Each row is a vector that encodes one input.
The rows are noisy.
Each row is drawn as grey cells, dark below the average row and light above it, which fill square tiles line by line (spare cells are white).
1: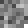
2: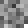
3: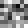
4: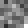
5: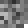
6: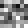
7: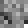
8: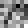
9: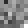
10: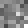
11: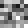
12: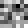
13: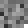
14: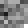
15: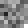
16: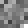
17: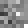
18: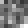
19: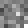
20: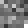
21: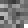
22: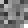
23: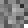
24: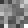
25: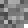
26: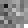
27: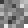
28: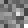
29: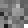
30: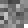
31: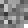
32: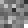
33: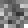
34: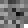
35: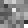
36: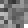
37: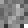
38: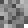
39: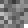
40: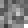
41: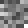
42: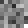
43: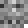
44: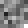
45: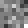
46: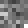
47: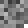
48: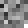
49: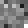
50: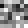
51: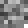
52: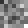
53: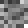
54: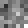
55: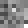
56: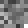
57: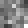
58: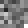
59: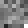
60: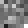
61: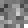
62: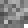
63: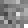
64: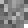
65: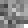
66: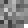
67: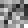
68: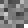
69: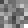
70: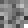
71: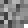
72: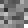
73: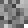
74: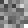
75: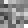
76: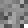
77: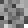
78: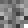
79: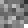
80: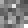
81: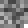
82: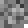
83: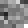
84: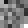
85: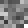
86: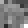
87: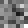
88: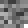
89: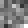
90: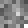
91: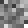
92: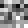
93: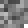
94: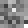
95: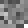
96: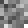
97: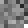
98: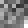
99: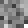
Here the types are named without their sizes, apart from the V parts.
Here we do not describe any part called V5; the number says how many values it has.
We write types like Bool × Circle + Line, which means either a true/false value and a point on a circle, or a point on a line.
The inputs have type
Bool × List(Line × V5).
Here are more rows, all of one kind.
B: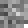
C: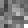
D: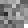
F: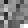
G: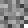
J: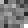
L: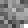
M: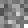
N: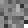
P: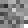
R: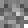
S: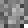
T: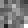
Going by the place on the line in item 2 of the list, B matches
N, R and S.
